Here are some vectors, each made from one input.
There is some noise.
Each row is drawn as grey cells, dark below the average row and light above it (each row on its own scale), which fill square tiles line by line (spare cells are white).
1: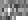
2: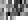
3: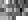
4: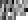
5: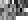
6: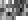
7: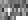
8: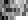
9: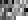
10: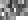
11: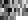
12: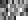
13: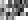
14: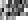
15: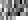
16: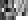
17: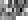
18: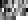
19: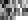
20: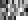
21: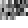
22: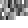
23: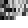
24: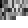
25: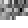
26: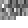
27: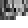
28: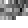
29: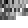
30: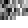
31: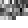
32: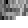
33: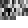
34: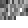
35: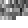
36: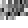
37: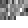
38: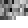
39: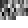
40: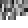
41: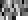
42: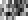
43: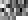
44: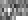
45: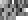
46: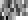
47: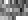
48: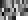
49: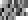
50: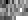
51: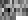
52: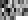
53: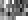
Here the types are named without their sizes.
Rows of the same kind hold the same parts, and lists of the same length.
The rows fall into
2 kinds.
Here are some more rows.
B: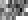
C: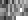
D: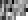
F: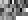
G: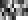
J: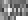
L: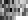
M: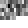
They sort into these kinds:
B, D, F, G, L, M
C, J

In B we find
a node of a tree and a true/false value.
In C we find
a true/false value.
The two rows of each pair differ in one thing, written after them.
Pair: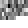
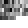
the true/false value
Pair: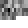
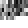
the true/false value
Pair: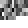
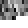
the true/false value
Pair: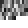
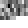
the true/false value
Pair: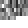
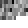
the true/false value
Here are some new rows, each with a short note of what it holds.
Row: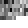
a node of a tree and a true/false value
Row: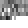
a true/false value
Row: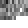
a true/false value
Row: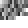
a node of a tree and a true/false value
